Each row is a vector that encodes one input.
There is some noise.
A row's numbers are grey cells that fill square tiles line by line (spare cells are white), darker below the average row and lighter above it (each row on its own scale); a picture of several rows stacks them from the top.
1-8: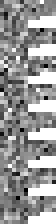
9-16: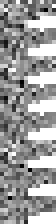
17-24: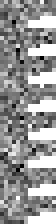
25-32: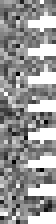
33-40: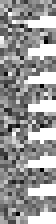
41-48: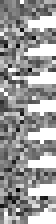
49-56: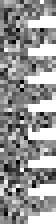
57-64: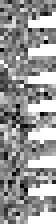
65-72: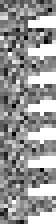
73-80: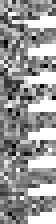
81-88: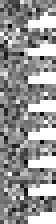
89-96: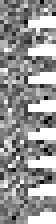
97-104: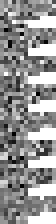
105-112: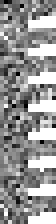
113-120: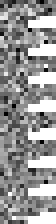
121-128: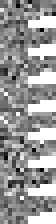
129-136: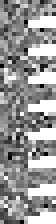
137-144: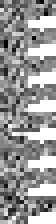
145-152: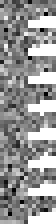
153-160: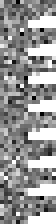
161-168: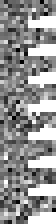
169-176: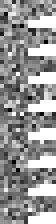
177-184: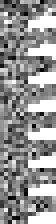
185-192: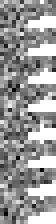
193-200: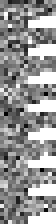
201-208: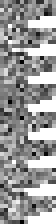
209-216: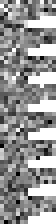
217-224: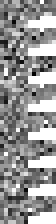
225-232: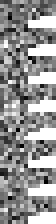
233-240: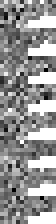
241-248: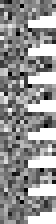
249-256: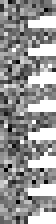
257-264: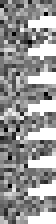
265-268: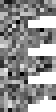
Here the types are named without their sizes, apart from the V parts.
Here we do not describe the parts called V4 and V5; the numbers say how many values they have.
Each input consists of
either a point on each of two lines and a value of V5, or a true/false value and a value of V4.
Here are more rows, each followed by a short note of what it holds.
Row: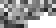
a true/false value and a value of V4
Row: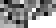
a point on each of two lines and a value of V5
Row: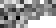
a true/false value and a value of V4
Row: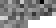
a point on each of two lines and a value of V5
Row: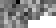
a point on each of two lines and a value of V5
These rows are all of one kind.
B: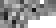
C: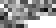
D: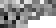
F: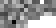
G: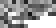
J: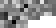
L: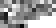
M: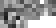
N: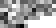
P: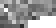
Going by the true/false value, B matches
D, F, J and M.
